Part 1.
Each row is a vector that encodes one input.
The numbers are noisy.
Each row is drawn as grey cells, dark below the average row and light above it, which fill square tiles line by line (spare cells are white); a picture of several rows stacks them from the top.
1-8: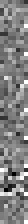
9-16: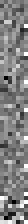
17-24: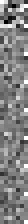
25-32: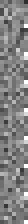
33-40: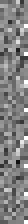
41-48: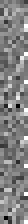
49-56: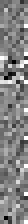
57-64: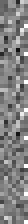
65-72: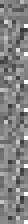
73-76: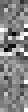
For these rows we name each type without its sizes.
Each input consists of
a list of points on a line.
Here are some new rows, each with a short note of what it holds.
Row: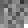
a list of one item
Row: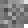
a list of two items
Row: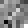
a list of one item
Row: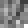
a list of one item
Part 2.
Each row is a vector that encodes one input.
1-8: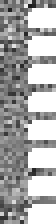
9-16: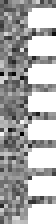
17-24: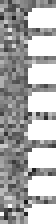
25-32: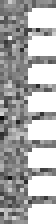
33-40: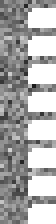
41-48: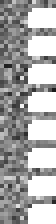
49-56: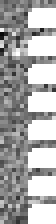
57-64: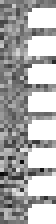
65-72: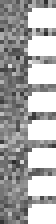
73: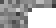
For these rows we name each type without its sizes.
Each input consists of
either a point on a circle, or a point on each of two lines.
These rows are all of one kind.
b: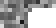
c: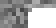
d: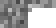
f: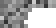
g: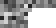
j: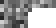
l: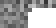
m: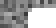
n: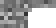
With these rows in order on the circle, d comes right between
b and c.
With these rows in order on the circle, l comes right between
f and n.
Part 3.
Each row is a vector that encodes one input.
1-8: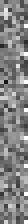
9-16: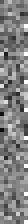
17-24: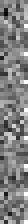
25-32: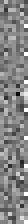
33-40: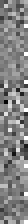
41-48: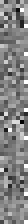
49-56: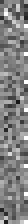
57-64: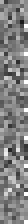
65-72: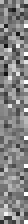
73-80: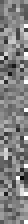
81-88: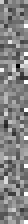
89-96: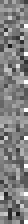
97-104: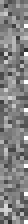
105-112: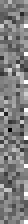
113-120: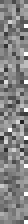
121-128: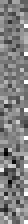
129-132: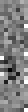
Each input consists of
either a point on a 4-point line and a point on a 5-point line, or a point on a 15-point line.
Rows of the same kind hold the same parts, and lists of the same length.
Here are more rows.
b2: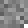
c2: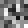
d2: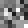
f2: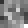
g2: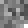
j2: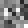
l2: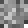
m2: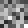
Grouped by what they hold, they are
b2, l2, m2
c2, d2, f2, g2, j2

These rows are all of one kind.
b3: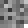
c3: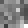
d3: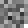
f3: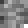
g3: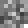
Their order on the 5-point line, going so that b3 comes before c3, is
b3, f3, c3, g3, d3.
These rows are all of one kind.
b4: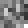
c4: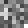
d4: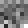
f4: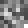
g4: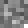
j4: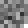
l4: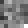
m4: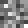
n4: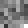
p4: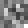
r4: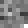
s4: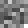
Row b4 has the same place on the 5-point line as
j4 and r4.
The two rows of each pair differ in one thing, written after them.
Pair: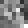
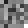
the place on the 5-point line
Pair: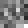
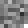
the place on the 5-point line
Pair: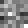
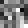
the place on the 5-point line
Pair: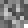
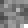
the place on the 4-point line
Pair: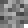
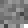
the place on the 5-point line
